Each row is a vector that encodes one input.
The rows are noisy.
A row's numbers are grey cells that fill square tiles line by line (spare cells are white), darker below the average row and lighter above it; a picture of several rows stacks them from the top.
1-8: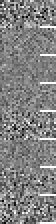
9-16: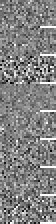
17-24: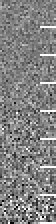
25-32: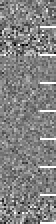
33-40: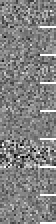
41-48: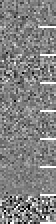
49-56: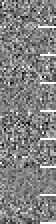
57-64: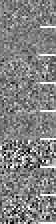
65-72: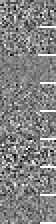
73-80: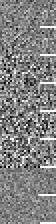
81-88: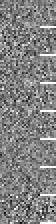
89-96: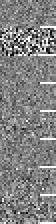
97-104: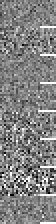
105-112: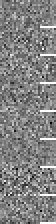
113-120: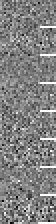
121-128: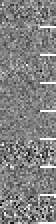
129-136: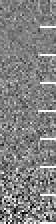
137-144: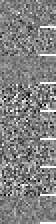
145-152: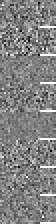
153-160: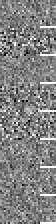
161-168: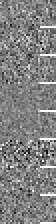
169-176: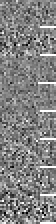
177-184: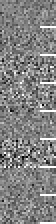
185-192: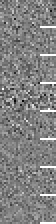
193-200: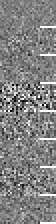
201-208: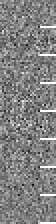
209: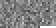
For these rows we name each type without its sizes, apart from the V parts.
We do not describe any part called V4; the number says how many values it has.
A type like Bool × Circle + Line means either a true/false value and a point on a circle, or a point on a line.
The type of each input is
Line × (Line + Tree × (Tree + Unit) × V4).
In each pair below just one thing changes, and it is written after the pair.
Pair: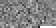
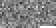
the value of V4
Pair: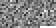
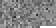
the node of one of the two trees
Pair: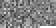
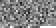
the place on the line
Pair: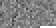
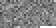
the place on the line
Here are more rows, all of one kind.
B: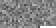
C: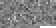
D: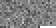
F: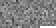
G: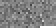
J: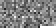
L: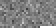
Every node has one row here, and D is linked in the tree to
C, F and G.
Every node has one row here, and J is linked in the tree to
C.
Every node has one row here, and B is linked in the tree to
G.
